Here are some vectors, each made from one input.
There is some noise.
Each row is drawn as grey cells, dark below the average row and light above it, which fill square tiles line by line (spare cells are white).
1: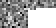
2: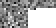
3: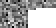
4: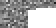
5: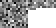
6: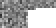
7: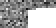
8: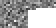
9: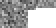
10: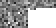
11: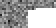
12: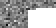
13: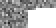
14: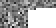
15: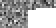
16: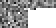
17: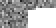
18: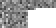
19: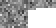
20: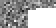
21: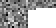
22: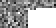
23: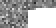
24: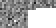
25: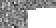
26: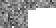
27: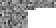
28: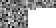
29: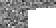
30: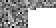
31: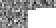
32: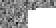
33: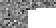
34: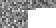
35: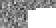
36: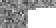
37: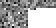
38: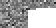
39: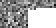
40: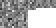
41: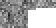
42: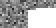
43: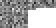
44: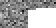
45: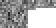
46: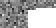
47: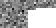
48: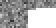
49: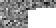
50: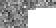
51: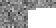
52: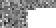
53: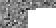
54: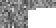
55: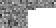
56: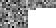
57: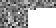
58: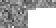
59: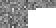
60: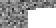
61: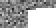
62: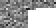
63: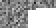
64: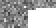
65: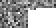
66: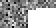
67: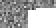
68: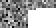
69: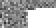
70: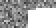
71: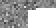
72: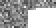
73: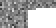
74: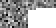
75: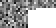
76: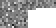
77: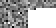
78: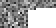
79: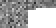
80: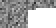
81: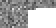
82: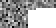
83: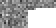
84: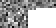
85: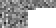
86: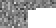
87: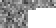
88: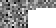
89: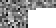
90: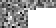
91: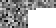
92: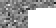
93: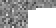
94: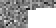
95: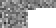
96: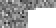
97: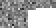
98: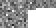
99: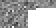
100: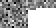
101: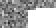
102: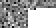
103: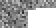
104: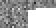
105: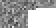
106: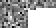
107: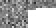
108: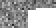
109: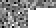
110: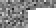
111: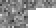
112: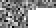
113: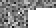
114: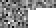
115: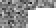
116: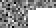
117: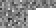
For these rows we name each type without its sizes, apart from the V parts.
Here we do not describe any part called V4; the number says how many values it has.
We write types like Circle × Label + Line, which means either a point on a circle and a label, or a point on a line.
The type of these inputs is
Line + (Tree + Unit) × V4.
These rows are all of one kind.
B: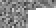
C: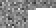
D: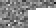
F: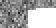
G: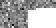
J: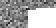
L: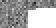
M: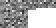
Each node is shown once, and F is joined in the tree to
L.
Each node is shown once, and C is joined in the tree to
D, G and L.
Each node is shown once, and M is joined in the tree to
L.
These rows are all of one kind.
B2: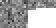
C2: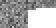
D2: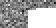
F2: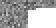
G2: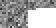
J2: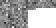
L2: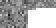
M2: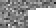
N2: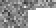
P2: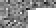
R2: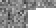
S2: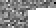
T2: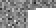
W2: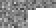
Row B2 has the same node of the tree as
L2, P2, R2 and T2.
